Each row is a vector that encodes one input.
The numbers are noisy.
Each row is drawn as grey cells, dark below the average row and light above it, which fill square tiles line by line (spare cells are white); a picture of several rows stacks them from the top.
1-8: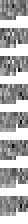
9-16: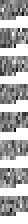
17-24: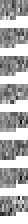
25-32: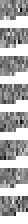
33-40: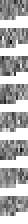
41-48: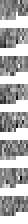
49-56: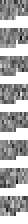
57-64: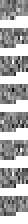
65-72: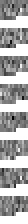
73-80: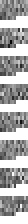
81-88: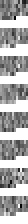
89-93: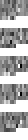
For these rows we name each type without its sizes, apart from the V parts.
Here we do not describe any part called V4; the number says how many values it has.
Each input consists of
a point on a line, together with either three true/false values, or a value of V4.
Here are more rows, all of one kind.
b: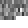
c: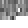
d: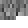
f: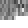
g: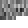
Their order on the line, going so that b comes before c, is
g, d, b, f, c.
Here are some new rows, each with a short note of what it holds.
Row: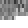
a point on a line and three true/false values
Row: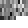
a point on a line and a value of V4
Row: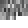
a point on a line and a value of V4
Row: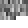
a point on a line and a value of V4
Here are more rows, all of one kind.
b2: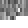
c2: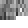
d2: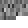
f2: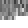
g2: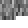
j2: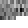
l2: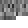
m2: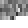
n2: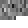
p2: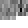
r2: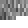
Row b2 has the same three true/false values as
d2 and l2.
